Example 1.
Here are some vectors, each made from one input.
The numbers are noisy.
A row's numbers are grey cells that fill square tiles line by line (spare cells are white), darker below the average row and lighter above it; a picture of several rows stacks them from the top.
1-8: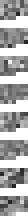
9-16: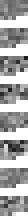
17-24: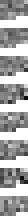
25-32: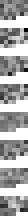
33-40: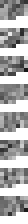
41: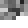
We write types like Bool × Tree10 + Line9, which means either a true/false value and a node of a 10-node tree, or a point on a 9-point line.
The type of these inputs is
Line9.
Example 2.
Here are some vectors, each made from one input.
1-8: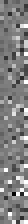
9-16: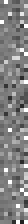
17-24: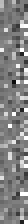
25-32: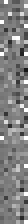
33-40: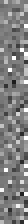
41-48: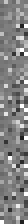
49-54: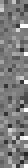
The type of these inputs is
Bool × Bool × Bool + Unit.
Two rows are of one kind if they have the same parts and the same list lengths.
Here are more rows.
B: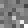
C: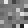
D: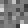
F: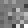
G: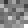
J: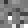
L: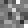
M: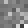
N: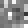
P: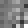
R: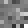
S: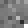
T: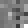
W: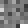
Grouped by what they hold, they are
B, C, F, G, J, L, M, N, P, R, S, T
D, W

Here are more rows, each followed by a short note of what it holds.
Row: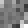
a fixed value
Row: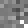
three true/false values
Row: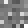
three true/false values
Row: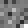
three true/false values
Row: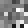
three true/false values
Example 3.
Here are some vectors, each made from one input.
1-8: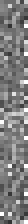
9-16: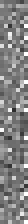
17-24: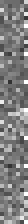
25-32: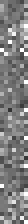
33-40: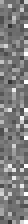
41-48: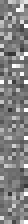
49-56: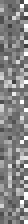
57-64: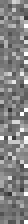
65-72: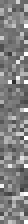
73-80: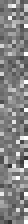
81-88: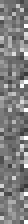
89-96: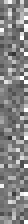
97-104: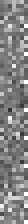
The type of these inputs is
Bool × Bool × Bool × Bool × Bool.
